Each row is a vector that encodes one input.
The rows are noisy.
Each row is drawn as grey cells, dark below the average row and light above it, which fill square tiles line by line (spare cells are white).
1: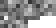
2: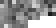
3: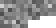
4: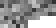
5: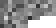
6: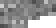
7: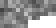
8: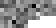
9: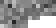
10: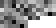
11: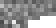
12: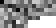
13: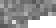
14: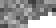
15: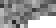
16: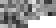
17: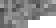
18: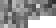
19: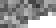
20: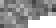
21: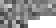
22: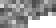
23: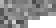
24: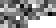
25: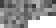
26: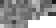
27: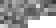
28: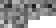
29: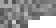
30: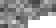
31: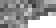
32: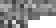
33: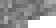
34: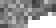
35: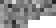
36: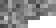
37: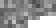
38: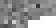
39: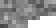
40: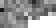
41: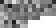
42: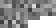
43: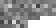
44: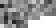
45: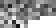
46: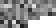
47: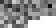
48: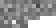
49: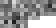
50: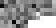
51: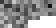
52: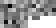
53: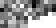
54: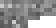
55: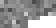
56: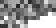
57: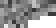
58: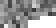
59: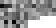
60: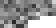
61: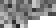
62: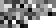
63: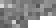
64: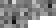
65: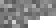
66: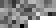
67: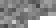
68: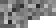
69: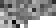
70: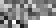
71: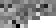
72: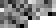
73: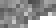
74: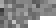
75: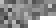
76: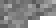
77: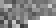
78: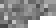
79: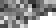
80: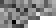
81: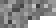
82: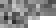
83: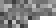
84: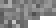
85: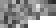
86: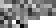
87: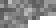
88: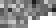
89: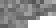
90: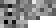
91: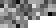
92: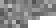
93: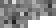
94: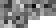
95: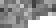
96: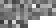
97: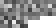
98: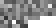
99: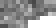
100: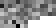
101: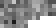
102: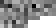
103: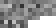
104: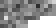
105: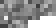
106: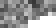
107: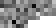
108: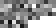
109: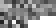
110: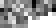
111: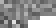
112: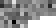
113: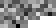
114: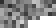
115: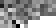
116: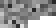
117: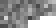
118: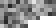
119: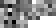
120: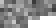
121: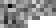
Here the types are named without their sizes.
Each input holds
either a label, or a node of each of two trees.
